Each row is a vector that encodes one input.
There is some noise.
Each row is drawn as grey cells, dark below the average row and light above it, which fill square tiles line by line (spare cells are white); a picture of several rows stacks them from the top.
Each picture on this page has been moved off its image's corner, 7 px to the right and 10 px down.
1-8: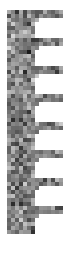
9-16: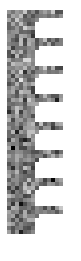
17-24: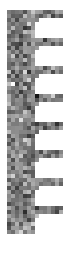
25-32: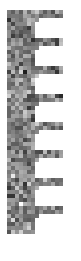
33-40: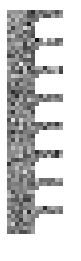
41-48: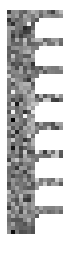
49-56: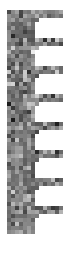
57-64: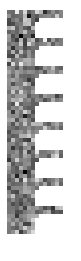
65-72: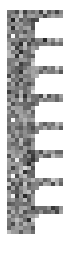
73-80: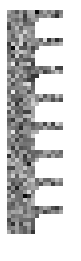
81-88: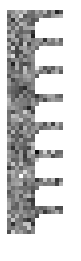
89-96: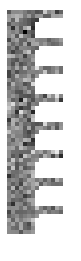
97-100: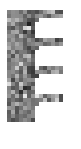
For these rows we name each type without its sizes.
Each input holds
a point on a line and a true/false value, together with either a fixed value, or a point on each of two lines.
